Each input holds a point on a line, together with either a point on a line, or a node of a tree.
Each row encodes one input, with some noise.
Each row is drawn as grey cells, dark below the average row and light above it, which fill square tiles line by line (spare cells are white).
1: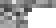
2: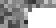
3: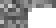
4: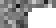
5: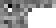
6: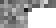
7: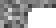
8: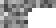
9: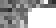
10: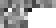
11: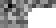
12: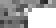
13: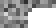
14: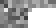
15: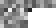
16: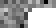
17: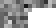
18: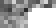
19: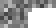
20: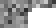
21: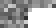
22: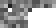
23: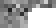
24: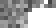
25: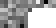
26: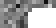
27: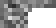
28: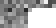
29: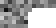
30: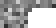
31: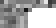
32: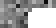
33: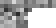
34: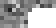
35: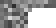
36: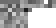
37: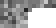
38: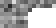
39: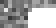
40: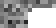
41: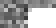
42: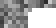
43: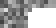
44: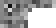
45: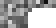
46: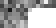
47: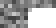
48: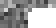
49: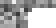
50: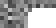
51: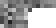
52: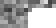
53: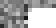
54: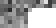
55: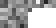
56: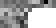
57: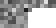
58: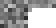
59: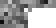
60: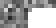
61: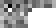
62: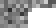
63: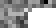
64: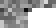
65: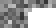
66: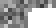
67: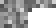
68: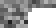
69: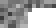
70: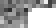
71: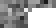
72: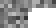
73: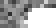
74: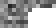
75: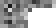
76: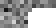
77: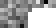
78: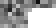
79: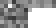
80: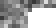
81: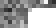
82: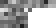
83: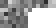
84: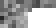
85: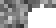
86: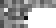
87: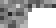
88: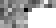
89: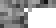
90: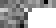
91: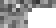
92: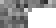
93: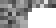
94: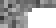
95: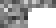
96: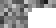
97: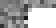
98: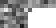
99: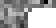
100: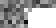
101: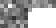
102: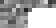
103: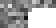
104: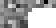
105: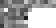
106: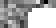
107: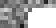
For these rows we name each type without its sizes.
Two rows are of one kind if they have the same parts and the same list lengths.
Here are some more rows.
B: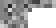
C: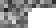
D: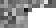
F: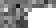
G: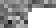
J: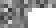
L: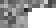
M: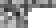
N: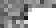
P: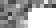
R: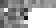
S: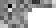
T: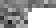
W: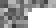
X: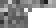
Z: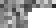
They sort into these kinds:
B, C, D, G, L, M, P, S, T, Z
F, J, N, R, W, X

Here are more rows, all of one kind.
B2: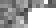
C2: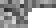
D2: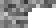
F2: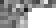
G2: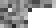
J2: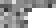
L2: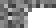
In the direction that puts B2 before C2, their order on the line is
B2, F2, G2, L2, D2, J2, C2.
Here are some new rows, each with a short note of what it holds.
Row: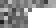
a point on each of two lines
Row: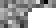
a point on each of two lines
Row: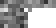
a point on each of two lines
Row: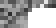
a point on a line and a node of a tree
